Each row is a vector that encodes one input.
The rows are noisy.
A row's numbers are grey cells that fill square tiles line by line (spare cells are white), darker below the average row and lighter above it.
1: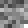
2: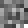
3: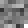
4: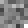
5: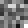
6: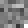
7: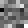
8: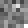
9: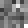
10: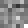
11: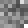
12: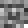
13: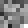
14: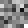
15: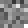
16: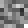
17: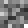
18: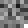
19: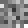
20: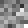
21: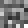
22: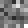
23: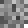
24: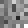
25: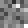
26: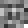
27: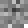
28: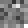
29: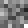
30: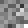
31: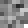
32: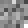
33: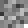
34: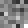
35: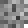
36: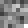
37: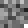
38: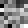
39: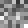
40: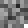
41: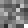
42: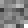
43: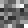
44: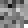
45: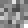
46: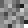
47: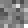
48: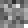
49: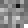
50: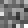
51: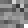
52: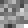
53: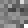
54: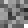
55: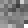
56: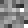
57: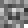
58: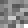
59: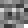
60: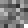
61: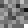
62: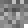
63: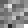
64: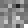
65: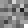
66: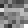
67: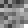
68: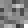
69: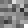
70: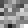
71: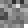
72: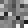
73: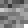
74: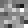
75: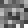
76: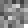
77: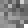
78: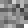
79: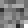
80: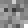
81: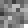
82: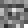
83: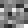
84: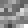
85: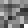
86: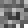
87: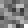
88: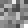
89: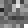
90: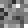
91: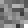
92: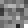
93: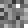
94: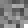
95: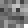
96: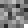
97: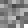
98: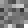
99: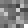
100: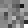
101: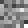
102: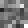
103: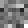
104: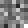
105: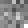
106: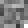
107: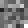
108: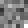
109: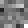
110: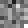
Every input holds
a true/false value, together with either a point on a 6-point line, or a point on an 8-point line.
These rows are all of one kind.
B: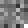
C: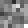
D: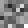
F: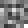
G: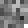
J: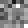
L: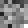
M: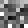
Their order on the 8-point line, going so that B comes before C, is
M, F, B, D, L, J, C, G.
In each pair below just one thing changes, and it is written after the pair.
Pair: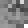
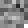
the place on the 6-point line
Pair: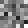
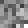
the place on the 6-point line
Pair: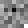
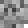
the true/false value
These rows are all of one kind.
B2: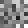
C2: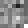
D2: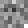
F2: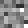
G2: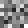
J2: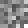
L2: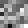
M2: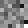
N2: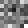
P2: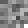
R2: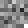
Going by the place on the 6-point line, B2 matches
G2 and R2.
